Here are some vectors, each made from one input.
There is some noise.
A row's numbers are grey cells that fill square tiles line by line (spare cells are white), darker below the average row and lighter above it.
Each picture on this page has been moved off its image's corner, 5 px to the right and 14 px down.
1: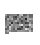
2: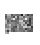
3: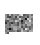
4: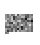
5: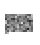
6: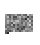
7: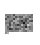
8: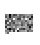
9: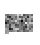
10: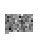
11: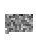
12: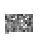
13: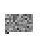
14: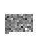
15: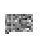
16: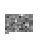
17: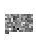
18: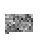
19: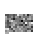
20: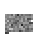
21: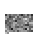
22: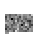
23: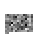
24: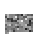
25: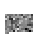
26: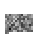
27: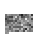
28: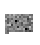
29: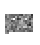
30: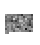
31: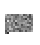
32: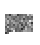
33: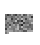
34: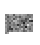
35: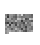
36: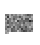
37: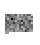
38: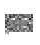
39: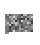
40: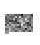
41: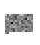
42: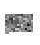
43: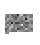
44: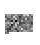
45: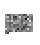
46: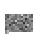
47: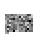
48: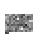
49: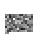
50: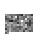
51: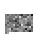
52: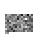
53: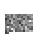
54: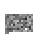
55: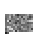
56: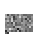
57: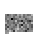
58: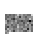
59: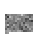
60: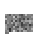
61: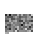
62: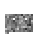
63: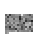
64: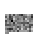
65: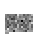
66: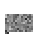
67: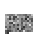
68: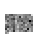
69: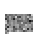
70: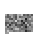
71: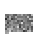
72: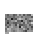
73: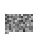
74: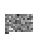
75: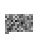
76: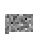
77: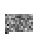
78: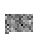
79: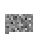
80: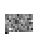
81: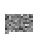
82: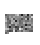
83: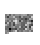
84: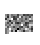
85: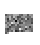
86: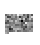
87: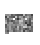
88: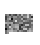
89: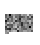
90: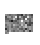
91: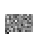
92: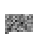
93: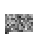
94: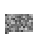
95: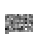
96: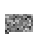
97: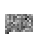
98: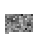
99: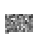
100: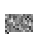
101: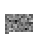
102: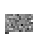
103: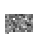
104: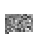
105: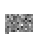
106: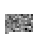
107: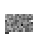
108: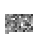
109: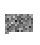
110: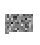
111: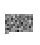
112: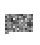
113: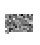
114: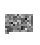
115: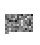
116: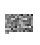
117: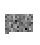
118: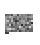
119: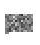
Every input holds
a point on an 8-point line, together with either one of 6 labels, or a point on a 5-point line.
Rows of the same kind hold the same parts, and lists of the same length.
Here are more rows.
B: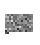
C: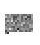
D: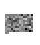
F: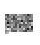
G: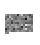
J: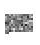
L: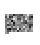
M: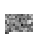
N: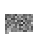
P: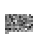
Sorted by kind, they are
B, C, D, F, G, N
J, L, M, P

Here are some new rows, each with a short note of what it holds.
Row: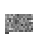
a point on a 5-point line and a point on an 8-point line
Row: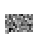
one of 6 labels and a point on an 8-point line
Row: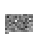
a point on a 5-point line and a point on an 8-point line
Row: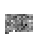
one of 6 labels and a point on an 8-point line
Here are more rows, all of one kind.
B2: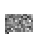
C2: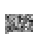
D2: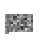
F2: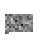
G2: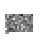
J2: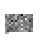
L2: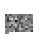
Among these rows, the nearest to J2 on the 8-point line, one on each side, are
G2 and L2.
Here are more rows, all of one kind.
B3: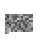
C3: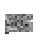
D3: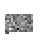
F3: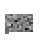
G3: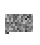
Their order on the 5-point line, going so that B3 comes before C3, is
F3, D3, G3, B3, C3.
